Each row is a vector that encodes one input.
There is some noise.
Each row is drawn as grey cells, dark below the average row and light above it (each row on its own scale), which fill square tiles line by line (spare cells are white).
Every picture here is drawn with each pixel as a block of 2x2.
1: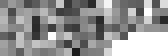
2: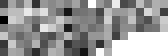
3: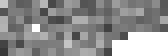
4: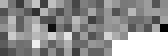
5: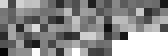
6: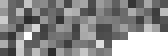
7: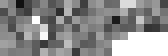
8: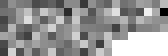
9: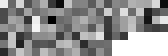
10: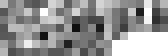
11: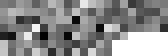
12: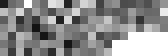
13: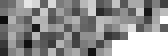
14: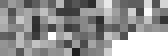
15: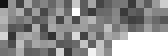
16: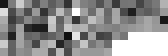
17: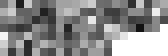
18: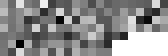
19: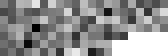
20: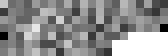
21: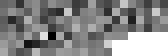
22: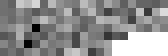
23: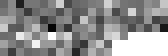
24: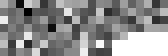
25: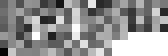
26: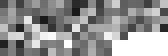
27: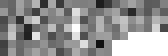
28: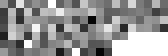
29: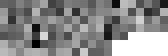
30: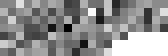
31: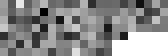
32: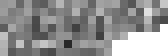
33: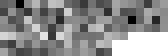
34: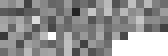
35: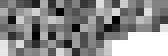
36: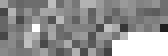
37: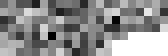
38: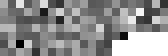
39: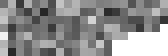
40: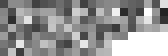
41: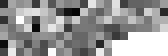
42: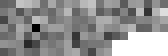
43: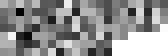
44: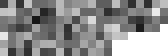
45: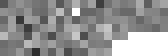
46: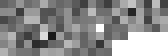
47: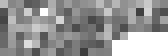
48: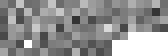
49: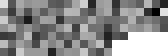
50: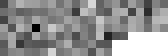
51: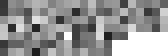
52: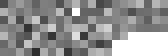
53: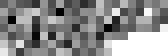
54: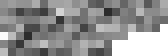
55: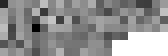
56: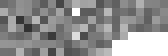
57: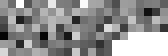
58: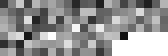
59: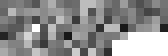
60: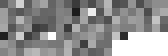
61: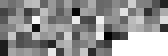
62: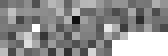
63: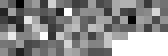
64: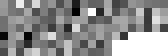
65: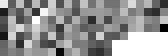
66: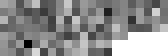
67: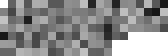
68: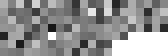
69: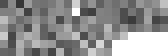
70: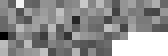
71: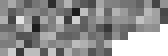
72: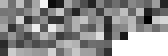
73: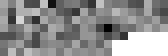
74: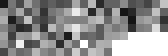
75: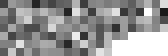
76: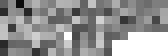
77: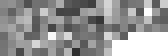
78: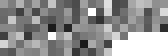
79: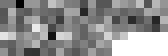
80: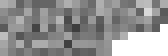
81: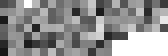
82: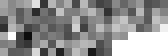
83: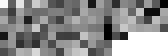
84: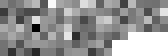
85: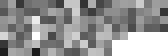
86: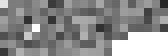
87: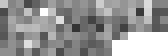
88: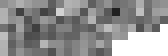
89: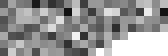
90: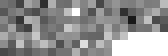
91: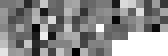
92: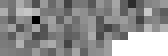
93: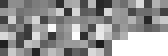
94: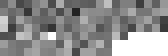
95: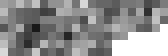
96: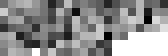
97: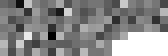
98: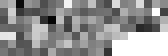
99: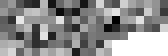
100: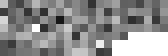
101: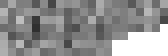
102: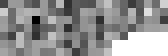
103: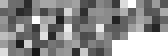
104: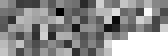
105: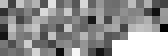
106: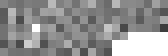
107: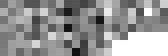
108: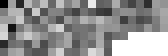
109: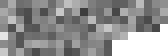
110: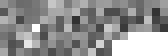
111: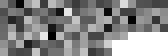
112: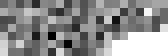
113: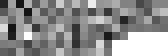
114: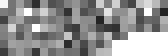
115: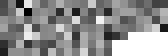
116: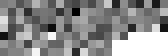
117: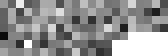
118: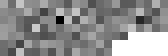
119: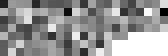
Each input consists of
one of 7 labels, together with a list of up to two points on an 8-point line.
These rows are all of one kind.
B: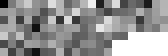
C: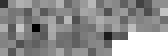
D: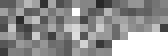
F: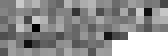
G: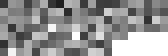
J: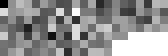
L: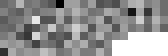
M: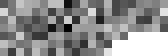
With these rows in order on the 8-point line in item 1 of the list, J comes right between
B and G.
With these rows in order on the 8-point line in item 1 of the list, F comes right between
L and M.
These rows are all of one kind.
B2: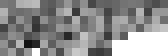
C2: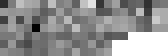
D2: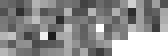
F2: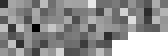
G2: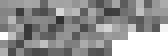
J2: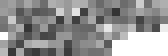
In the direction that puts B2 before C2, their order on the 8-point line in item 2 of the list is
B2, D2, G2, J2, F2, C2.
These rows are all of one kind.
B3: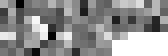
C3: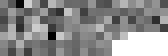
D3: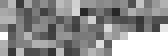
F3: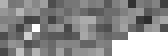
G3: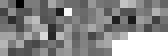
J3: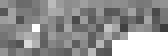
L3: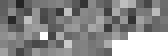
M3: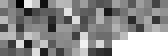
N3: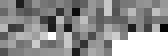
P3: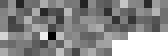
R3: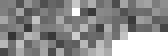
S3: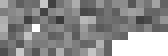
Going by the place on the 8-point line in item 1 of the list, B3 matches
D3, J3, P3 and S3.
